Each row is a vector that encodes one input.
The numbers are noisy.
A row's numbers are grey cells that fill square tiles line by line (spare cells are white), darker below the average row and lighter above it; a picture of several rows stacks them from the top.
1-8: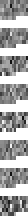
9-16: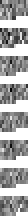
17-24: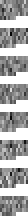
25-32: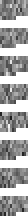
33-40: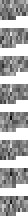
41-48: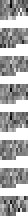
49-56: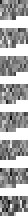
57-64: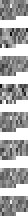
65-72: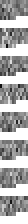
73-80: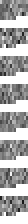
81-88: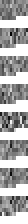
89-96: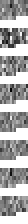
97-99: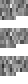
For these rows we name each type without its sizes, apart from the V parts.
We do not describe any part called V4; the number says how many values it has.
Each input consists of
a list of items, each either a point on a line, or a true/false value and a value of V4.
